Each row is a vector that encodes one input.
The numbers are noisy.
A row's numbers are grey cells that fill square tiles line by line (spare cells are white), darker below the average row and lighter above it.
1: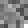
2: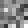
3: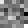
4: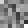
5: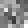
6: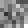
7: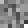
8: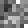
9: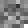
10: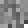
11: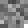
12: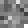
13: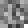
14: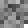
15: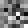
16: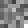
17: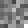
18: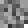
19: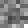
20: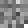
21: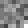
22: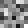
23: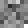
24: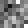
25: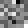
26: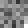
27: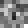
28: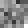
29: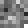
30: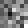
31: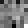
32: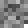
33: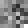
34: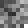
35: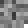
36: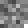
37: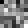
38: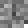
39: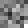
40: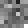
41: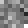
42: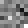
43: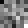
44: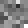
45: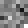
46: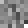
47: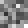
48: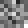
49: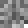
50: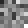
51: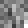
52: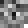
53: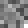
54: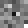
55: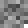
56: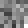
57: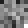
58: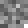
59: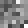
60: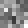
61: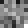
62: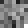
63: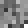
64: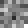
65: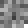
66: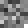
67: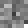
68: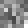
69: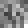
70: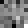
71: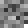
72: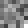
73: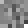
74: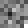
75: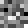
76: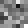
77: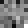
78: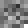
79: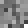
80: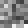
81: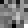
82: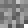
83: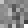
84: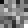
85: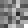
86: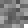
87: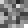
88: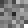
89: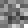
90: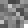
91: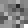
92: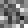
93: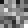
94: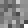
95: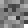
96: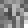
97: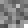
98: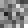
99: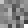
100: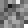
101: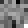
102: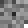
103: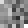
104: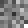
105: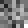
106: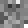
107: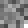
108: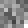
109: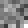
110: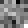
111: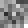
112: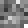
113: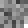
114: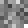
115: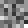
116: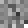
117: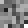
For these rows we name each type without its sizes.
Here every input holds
a point on a line.
